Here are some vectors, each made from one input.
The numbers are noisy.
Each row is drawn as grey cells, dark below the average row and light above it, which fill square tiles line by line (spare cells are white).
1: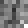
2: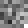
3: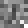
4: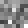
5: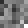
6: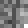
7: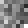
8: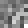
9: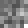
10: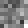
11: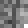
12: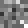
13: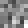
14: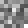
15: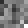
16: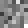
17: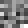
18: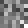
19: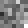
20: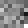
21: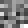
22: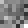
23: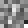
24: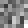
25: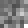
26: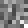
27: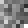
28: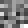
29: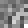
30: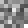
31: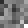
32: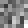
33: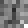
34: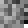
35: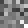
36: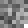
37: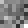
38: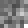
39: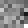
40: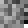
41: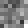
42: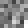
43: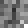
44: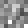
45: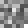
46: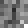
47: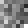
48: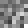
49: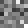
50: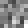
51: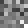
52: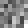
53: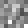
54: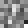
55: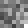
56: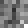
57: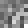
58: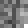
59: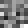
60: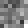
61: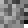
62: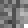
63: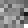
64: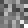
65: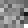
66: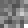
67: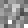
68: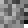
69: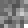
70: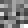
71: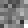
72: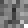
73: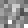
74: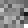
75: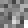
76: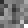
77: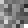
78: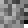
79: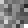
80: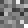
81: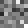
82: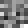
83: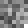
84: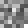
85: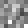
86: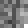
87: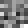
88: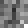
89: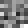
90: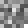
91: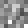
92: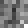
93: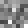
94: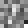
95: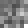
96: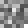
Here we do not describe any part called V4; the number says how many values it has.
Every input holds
either a true/false value and a value of V4, or a list of up to two points on a 5-point line.
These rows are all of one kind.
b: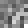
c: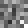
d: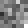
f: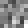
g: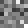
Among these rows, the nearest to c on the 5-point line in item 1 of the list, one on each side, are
d and g.
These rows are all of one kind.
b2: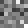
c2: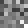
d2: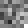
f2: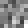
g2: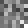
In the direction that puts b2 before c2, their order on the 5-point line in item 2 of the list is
b2, c2, f2, g2, d2.
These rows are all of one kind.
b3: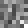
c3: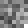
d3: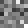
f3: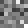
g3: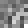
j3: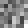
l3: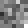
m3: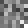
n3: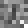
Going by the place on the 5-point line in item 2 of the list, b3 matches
g3 and m3.
